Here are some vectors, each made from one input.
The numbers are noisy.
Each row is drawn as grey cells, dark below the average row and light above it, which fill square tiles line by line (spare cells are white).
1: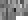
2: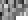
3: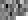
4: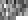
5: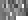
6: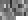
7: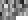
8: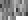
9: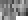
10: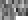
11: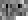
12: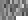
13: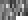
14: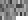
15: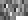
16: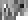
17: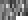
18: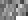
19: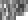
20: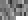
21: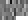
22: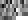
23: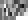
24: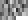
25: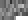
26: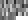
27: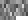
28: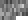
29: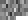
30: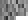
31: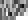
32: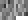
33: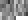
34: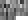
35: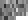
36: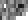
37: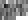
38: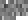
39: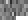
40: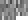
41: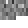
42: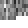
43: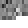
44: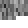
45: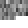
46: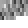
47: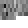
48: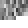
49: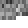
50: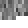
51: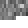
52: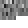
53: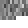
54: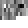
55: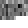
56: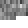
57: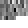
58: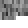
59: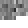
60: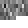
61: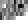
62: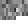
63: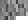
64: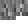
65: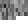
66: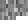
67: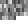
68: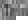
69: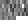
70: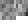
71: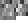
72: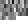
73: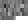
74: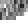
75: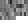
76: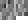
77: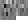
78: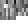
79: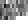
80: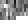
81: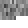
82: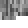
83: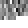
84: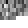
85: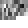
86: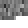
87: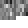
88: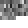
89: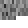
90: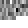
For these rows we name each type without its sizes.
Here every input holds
a node of a tree, together with either a node of a tree, or four true/false values.
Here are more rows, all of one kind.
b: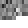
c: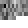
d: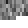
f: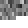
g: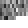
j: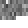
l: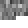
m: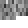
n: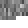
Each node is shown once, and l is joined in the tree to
j, m and n.
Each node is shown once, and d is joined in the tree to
n.
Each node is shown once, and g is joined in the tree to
j.
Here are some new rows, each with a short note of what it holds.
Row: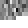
a node of each of two trees
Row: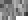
a node of a tree and four true/false values
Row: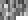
a node of each of two trees
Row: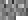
a node of a tree and four true/false values
